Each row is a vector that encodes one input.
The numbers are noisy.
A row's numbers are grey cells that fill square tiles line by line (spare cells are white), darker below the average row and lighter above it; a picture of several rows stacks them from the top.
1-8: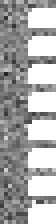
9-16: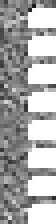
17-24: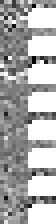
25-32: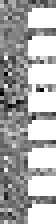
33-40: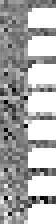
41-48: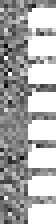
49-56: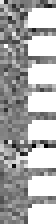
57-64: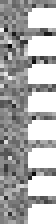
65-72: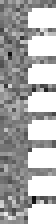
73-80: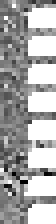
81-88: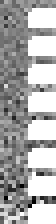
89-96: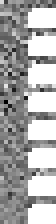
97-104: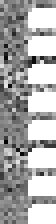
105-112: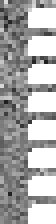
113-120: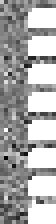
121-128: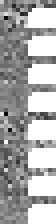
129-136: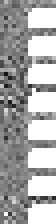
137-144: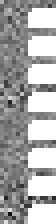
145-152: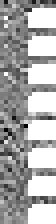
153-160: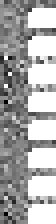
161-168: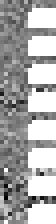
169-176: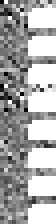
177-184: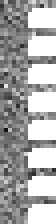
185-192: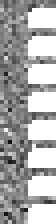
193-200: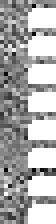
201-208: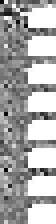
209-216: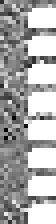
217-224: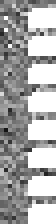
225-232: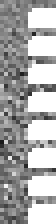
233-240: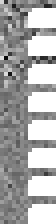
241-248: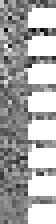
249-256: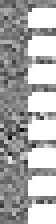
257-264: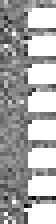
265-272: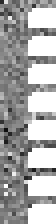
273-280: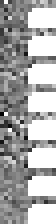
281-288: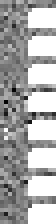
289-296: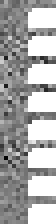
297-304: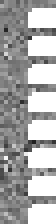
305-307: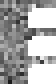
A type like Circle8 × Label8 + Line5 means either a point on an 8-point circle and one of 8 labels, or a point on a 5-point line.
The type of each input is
Line4 × (Line4 + Tree8) + List2(Line9).
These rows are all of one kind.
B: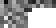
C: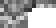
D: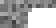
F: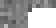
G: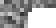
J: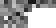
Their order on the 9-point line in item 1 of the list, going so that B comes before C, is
D, J, F, B, G, C.
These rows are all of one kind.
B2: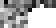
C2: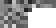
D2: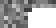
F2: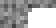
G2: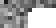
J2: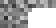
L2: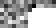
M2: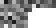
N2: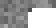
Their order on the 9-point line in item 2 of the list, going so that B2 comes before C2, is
L2, N2, M2, F2, D2, B2, J2, C2, G2.
